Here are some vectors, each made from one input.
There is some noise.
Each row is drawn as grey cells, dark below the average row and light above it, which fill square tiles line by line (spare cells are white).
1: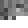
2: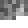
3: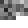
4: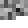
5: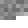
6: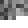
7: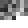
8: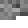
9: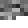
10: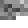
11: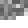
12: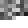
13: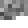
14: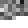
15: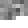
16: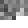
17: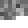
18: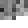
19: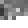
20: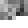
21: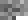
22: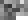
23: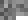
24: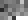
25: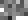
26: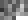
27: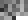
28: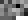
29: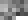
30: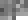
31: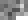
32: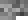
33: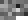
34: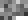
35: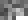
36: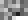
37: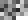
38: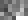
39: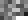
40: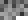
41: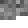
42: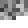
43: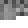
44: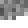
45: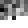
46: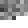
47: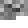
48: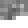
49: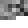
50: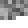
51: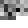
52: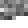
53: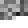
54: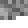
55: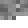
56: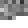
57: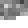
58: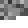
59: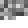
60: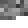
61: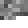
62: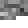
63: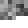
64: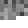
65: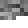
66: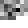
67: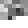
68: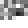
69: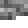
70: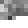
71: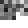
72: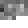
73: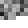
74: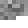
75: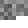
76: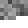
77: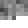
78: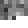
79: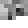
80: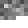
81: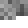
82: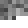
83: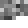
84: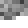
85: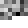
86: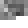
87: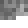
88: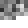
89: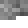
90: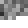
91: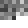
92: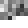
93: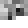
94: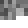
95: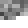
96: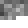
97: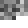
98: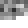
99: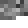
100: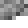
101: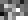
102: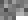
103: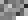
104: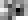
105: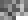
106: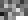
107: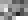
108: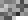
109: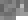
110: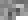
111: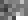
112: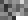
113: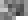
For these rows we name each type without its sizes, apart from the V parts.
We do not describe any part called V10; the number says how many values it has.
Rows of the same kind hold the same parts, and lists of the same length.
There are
2 kinds of row.
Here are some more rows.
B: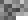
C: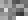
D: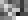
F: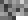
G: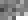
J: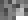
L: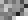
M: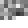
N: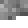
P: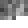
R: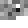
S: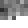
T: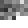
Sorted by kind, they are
B, F, G, J, P, R, S, T
C, D, L, M, N

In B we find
a point on a line and a value of V10.
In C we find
a label.
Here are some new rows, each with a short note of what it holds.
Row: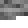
a label
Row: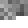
a label
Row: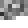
a point on a line and a value of V10
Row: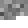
a point on a line and a value of V10
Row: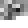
a point on a line and a value of V10
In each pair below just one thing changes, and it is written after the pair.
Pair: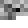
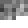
the place on the line
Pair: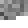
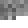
the value of V10
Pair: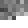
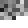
the value of V10
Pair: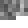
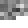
the value of V10
